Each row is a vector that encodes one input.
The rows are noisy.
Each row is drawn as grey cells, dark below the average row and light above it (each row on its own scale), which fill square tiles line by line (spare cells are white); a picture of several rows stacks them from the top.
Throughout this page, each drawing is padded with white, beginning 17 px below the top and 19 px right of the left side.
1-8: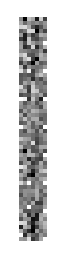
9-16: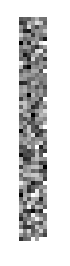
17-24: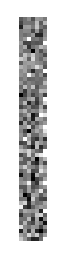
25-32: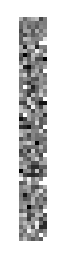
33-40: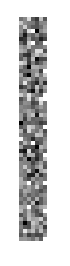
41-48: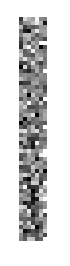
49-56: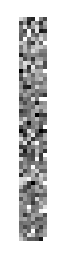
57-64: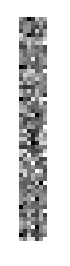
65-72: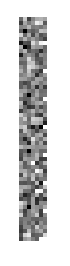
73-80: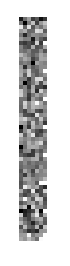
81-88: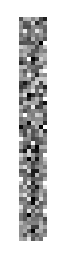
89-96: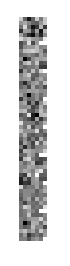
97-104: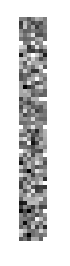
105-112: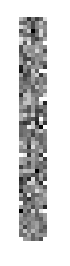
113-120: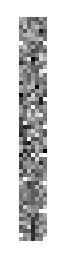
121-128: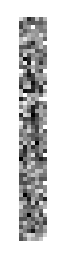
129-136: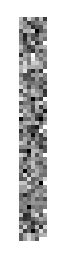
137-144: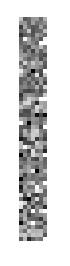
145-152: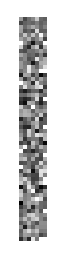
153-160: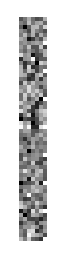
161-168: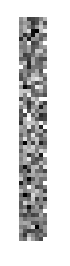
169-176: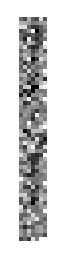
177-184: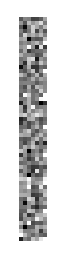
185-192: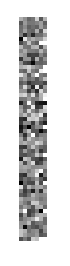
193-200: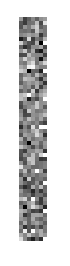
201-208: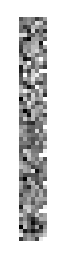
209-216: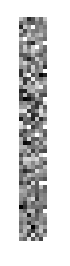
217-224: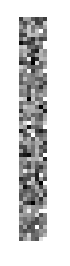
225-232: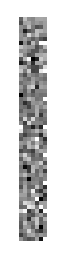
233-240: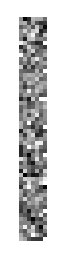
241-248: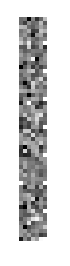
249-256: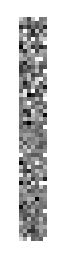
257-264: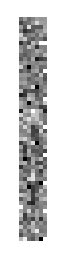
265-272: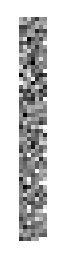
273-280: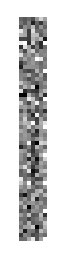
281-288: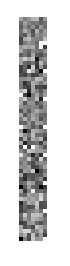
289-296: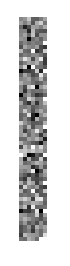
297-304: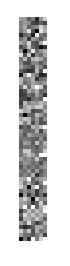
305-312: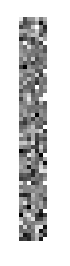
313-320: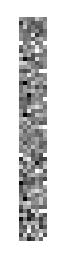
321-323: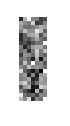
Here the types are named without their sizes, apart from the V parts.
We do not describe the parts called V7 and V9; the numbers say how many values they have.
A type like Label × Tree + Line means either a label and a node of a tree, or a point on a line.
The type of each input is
(Bool × Bool × Bool × Bool + Unit) × Label + V7 × V9.
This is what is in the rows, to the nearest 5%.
About 80% of them hold a label, together with either a fixed value, or four true/false values. The rest hold a value of V7 and a value of V9.
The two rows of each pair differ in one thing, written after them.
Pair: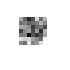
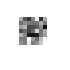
one of the four true/false values
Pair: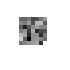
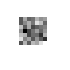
the label
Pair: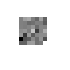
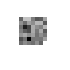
the label
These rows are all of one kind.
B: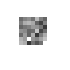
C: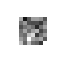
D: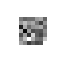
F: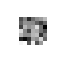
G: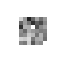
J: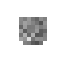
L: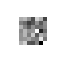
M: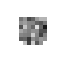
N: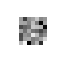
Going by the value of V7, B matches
D and J.
